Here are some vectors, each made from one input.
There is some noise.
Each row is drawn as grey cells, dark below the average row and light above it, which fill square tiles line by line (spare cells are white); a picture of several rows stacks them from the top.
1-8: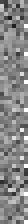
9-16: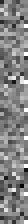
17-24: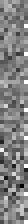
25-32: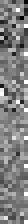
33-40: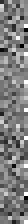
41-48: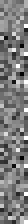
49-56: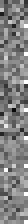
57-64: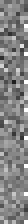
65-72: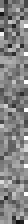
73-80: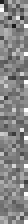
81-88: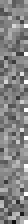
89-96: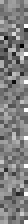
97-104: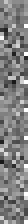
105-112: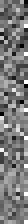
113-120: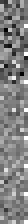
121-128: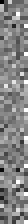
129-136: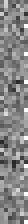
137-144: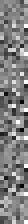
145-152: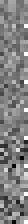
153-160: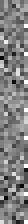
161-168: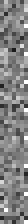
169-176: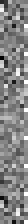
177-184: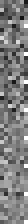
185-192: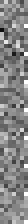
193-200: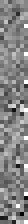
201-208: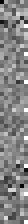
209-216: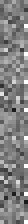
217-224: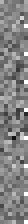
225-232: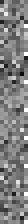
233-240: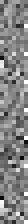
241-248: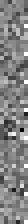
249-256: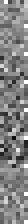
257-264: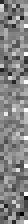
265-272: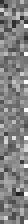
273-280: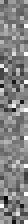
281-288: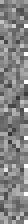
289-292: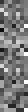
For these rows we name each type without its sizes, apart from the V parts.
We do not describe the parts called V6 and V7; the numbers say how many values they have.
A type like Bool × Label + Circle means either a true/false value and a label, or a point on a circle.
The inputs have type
((Bool × Bool × Bool + Circle) × V6 + Unit) × V7 + Line.
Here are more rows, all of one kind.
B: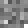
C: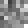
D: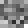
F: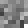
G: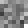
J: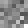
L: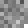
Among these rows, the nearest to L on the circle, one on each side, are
D and J.
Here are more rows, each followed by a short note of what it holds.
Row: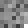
a value of V7
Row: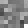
a point on a circle, a value of V6 and a value of V7
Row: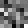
a point on a line
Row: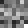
a point on a line
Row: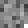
a value of V7
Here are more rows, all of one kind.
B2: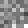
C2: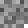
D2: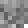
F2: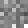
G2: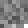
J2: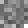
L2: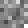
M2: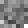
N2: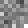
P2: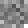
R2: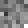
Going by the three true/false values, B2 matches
G2 and P2.
